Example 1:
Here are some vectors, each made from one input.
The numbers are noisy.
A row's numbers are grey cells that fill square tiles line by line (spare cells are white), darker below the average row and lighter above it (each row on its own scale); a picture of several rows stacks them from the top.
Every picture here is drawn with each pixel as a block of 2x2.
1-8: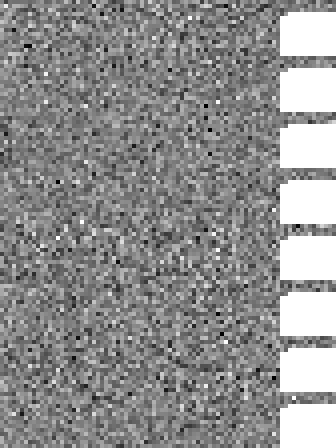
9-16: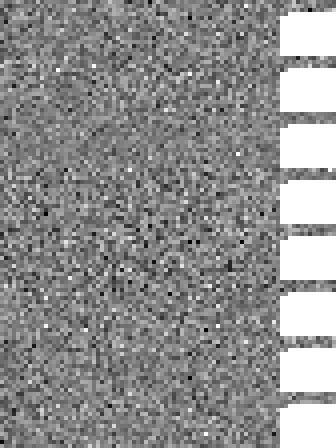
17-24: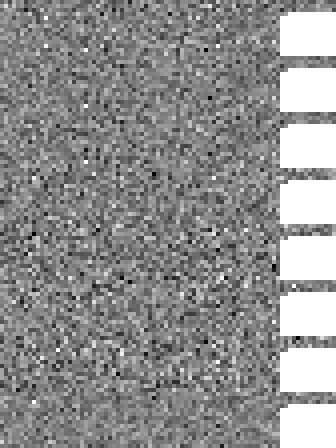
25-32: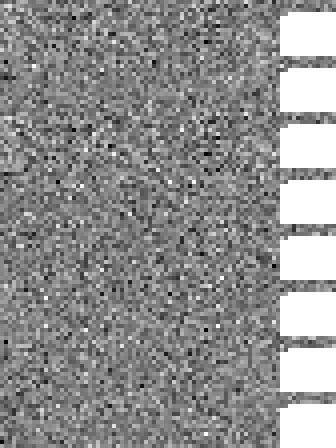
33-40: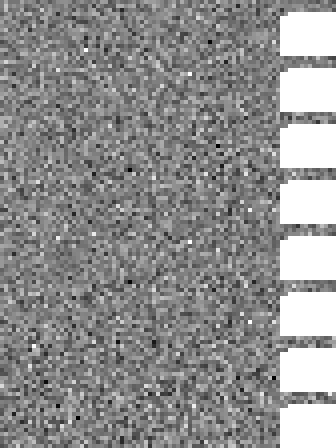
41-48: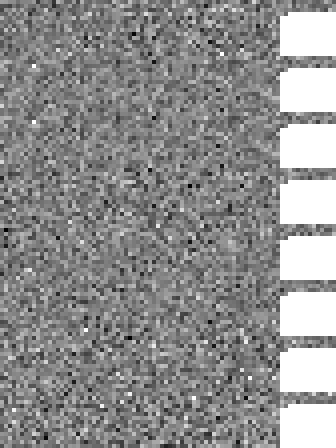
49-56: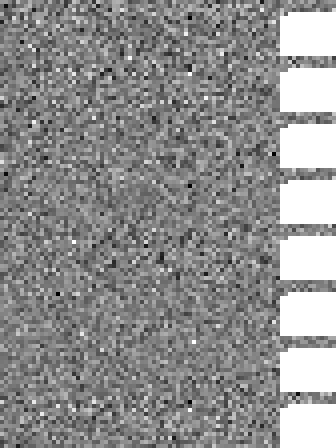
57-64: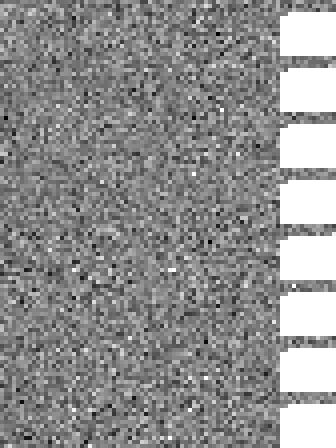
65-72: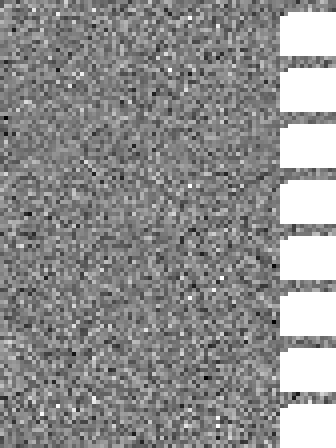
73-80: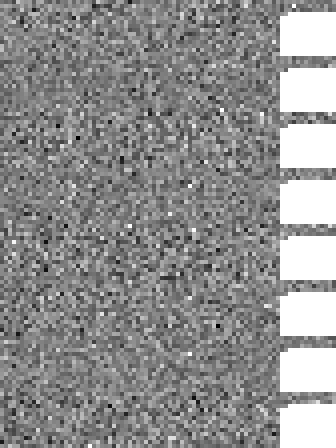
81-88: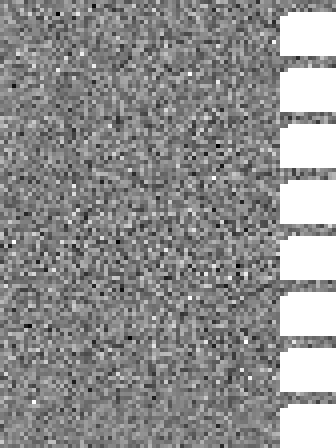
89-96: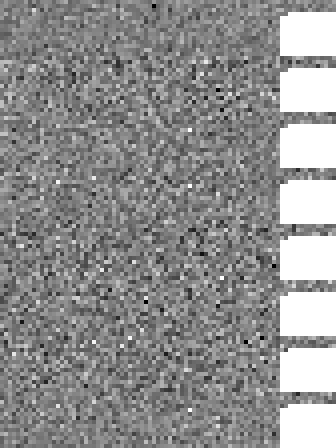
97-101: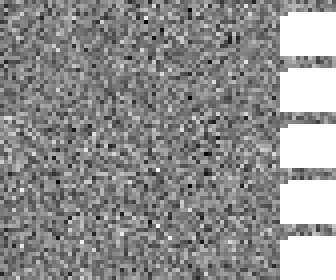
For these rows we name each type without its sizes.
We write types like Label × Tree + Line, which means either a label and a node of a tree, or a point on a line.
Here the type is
Line × (Tree + Unit).
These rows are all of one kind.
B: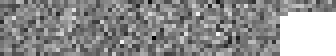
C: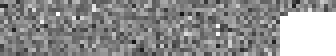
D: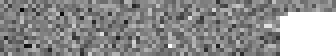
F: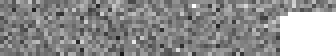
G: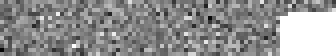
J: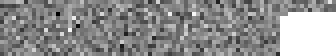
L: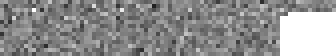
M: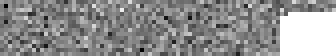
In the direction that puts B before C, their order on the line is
L, M, F, B, J, D, G, C.
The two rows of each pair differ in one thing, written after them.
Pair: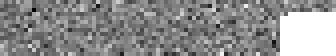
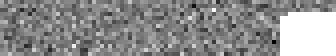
the place on the line
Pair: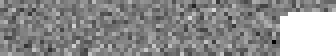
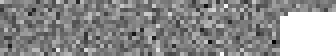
the place on the line
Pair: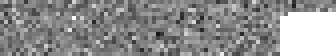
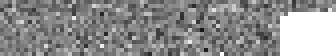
the node of the tree
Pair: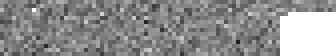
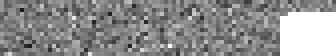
the place on the line
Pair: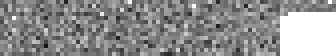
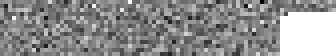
the node of the tree
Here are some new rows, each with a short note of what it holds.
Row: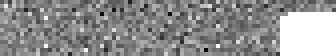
a point on a line
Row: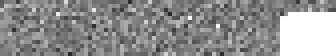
a point on a line
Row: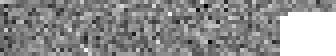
a point on a line and a node of a tree
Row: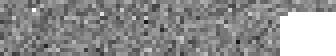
a point on a line and a node of a tree
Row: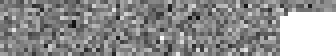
a point on a line and a node of a tree
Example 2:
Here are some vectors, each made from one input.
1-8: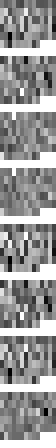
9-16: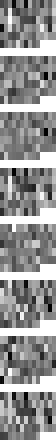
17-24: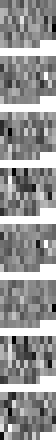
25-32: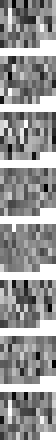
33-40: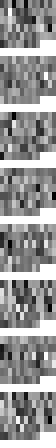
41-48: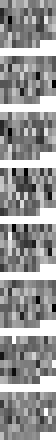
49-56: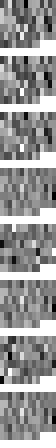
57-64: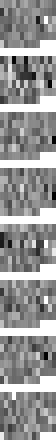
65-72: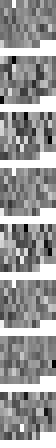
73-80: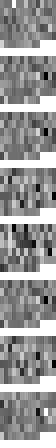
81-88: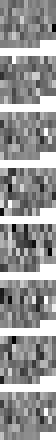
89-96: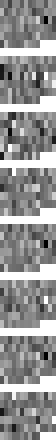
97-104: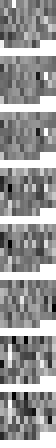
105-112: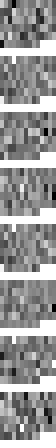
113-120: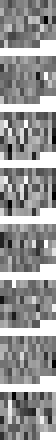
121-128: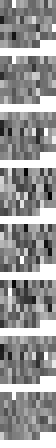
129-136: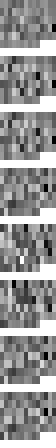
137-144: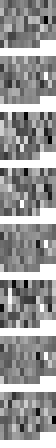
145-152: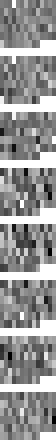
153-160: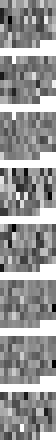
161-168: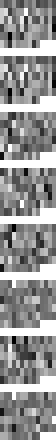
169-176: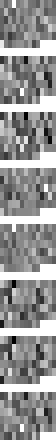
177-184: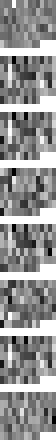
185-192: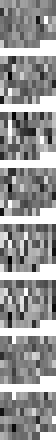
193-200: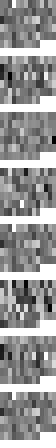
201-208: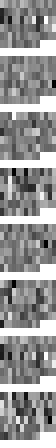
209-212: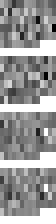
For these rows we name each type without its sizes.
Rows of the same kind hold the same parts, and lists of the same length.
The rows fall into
2 kinds.
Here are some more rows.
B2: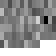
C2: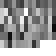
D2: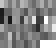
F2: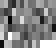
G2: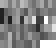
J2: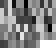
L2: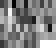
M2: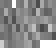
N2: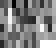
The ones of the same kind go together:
B2, C2, D2, F2, G2, M2
J2, L2, N2

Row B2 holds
four true/false values.
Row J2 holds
a point on a line.
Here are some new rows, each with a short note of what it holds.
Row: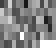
a point on a line
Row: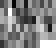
a point on a line
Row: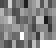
a point on a line
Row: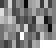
a point on a line
